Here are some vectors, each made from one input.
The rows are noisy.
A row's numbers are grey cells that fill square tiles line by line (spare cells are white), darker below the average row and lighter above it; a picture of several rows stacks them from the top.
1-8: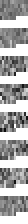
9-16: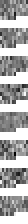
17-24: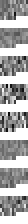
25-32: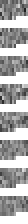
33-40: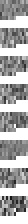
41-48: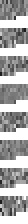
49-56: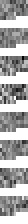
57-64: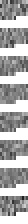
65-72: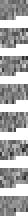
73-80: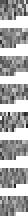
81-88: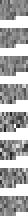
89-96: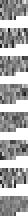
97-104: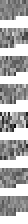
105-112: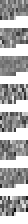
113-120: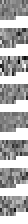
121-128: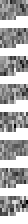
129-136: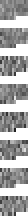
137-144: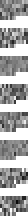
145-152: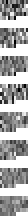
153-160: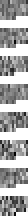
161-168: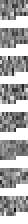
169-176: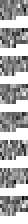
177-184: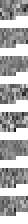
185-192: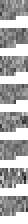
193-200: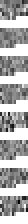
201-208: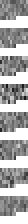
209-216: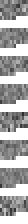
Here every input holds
a point on each of two 5-point lines and a point on each of two 6-point lines, together with either a point on a 9-point circle, or a point on a 5-point line.
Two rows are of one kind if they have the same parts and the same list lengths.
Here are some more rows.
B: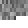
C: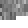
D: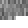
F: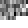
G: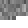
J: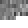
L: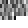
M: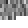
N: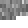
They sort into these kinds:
B, C, G, L, N
D, F, J, M

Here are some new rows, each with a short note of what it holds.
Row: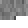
a point on each of three 5-point lines and a point on each of two 6-point lines
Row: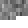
a point on a 9-point circle, a point on each of two 5-point lines and a point on each of two 6-point lines
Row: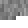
a point on each of three 5-point lines and a point on each of two 6-point lines
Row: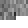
a point on each of three 5-point lines and a point on each of two 6-point lines
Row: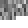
a point on a 9-point circle, a point on each of two 5-point lines and a point on each of two 6-point lines
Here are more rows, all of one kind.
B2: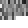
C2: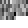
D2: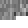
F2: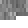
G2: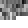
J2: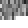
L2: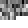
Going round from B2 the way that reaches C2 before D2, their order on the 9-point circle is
B2, C2, L2, D2, F2, G2, J2.
